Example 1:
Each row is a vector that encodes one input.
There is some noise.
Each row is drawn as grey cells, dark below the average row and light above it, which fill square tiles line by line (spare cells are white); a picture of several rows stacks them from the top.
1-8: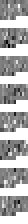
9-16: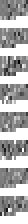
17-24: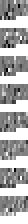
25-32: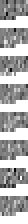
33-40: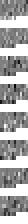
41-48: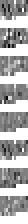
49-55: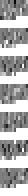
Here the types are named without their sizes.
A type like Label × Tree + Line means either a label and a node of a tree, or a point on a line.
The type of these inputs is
Tree × Tree.
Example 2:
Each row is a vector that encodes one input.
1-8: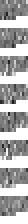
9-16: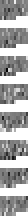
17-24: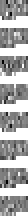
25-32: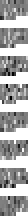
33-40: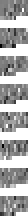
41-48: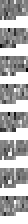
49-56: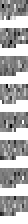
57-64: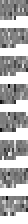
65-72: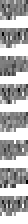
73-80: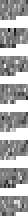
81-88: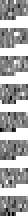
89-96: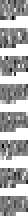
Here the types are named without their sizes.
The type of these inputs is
Tree × Tree.
